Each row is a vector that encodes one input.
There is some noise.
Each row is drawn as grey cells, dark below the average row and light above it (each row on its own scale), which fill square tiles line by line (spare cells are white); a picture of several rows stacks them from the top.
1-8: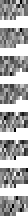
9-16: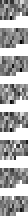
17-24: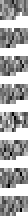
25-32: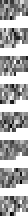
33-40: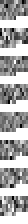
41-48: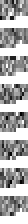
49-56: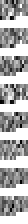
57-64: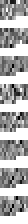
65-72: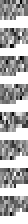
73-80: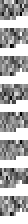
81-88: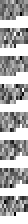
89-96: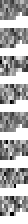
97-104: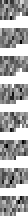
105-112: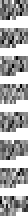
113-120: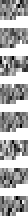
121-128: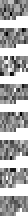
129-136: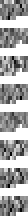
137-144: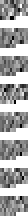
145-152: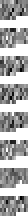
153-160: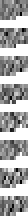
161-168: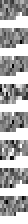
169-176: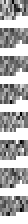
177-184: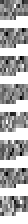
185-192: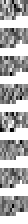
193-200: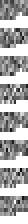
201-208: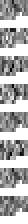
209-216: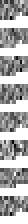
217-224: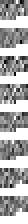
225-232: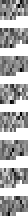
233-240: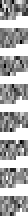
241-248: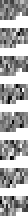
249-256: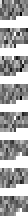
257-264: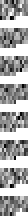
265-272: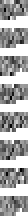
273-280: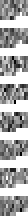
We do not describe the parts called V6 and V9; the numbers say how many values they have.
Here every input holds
either three true/false values, or a value of V6 and a value of V9, or a list of up to two points on a 7-point line.
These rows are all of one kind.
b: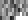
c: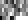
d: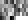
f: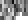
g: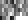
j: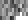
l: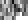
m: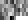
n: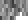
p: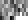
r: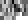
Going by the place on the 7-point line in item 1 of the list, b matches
c, g and j.
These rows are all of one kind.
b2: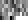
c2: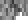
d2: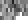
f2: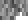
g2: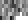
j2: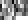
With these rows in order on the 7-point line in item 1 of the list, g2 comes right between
b2 and f2.
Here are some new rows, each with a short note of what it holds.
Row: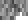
a list of two items
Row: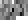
a value of V6 and a value of V9
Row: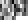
a list of two items
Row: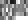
the empty list
